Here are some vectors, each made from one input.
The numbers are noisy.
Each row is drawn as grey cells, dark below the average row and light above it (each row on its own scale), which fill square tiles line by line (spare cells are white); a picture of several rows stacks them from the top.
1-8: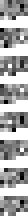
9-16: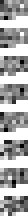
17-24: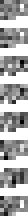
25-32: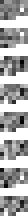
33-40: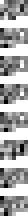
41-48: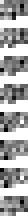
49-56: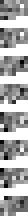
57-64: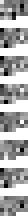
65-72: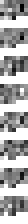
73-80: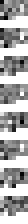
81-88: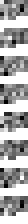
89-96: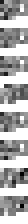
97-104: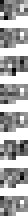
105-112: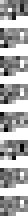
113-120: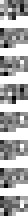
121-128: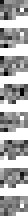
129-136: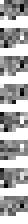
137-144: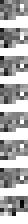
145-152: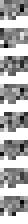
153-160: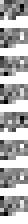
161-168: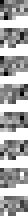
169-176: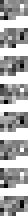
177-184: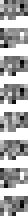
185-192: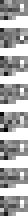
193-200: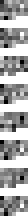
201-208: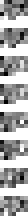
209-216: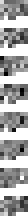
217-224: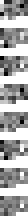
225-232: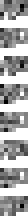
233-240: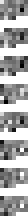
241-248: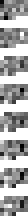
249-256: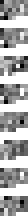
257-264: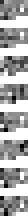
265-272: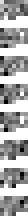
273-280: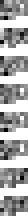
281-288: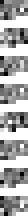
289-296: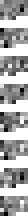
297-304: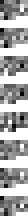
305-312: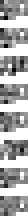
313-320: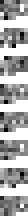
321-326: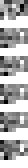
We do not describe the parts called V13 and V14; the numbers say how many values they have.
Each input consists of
either a point on a 4-point line, a point on a 5-point line and a value of V13, or a true/false value and a value of V14.
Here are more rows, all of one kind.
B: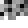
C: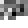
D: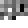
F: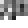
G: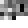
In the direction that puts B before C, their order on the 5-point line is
B, G, D, F, C.
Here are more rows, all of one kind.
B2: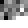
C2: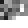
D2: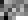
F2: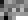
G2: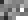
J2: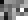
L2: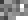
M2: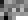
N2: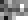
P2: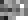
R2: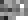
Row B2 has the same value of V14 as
F2 and M2.
